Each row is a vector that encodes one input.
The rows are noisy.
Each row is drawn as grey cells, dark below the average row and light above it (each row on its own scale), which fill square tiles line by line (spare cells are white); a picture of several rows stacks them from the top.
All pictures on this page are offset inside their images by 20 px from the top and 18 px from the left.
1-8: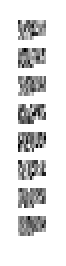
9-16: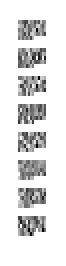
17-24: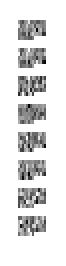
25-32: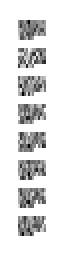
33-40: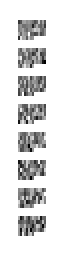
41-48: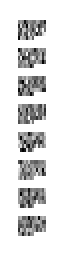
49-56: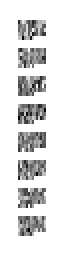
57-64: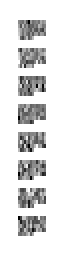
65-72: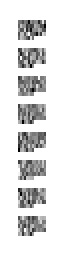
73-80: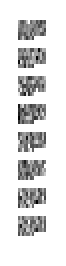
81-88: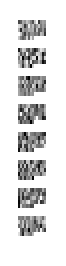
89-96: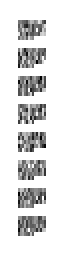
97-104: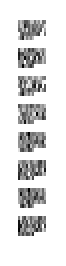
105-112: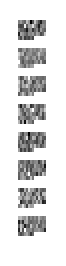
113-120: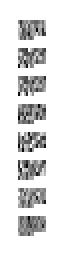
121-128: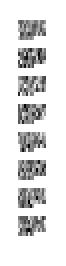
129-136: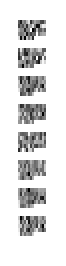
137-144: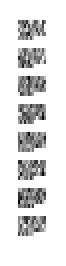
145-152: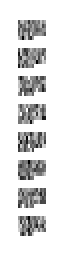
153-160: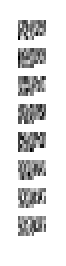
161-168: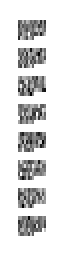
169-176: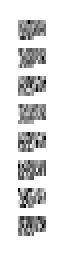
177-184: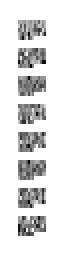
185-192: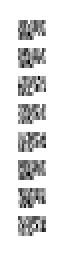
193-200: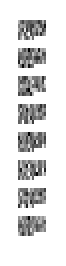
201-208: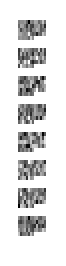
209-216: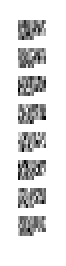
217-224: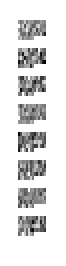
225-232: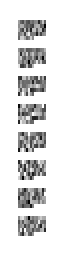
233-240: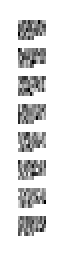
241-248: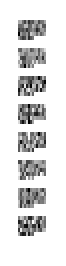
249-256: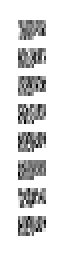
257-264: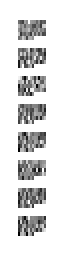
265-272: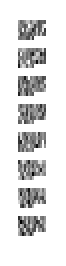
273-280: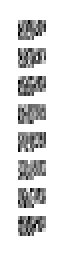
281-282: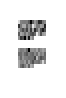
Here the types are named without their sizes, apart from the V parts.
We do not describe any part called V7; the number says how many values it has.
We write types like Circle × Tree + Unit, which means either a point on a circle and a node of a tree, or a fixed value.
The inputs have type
Bool × V7 + Line.
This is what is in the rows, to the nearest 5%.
About 80% of them hold a point on a line. The rest hold a true/false value and a value of V7.
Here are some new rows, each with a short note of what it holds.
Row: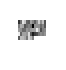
a true/false value and a value of V7
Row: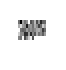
a point on a line
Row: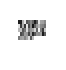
a true/false value and a value of V7
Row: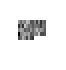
a true/false value and a value of V7
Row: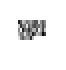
a true/false value and a value of V7
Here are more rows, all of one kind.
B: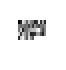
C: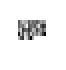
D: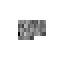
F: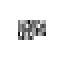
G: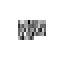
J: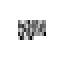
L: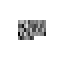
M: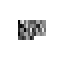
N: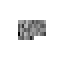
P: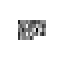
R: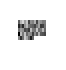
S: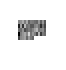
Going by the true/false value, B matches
M and P.
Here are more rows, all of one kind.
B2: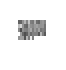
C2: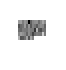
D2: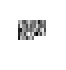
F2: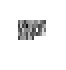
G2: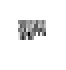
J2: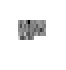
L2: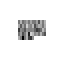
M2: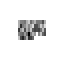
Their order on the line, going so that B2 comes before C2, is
F2, D2, L2, M2, G2, B2, C2, J2.
